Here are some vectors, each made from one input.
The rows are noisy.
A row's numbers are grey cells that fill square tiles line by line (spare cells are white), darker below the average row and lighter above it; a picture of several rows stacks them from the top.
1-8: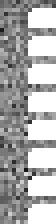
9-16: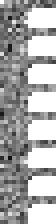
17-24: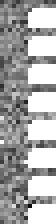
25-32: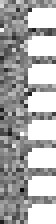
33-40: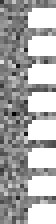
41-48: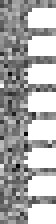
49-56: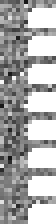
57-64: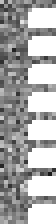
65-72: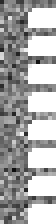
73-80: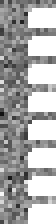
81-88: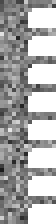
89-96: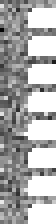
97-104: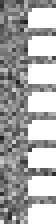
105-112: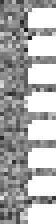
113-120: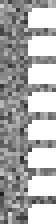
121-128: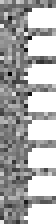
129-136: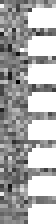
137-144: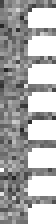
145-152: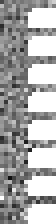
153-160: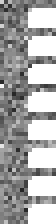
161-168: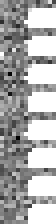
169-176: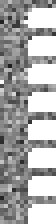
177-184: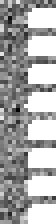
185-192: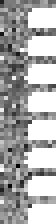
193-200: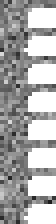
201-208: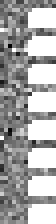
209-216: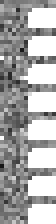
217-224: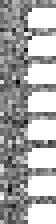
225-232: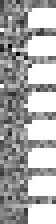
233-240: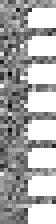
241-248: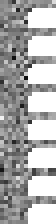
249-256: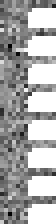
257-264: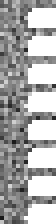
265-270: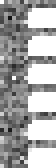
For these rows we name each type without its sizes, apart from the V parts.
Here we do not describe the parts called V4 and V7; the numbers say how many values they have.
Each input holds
a label, a true/false value and a value of V7, together with either a point on a circle, or a list of values of V4.
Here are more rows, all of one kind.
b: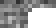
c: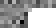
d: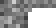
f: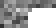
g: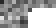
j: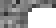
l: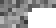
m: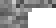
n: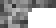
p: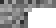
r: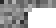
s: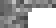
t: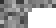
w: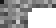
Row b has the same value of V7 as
g, p and r.
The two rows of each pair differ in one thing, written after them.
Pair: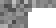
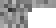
the label
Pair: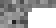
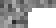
the value of V4 in item 1 of the list
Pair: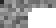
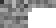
the true/false value
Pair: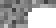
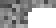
the value of V7
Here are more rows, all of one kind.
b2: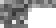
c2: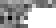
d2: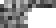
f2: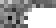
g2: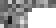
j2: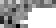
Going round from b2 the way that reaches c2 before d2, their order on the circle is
b2, g2, c2, j2, d2, f2.
